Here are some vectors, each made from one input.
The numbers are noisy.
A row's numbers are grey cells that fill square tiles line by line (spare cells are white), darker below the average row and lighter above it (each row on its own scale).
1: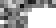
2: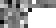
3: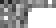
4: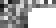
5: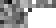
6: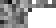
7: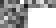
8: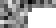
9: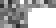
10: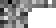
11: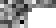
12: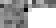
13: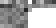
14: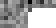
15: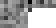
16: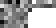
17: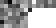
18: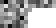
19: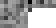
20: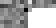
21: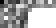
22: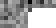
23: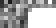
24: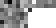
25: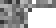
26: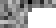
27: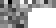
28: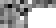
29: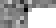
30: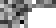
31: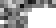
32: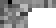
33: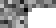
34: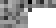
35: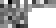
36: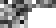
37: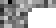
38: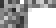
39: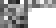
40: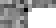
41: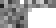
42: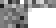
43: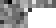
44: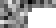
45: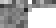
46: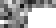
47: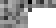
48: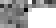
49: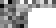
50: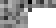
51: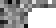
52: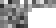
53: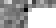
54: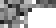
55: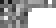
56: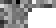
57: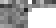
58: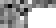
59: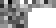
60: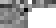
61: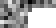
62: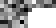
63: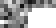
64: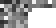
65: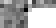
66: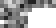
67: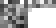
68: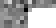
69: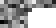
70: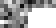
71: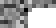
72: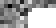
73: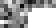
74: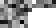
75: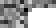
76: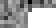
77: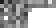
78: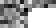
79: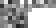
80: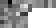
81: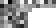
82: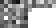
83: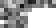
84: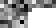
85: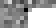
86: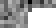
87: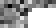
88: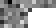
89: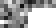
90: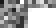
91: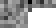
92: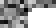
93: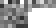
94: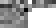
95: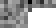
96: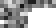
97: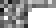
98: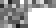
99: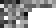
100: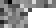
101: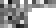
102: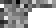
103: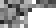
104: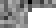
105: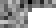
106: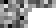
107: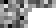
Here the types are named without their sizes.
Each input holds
a list of points on a line.
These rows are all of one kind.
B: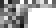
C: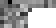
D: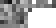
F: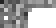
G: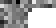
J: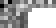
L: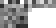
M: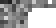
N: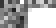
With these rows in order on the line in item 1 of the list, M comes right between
C and G.
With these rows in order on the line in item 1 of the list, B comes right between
J and L.
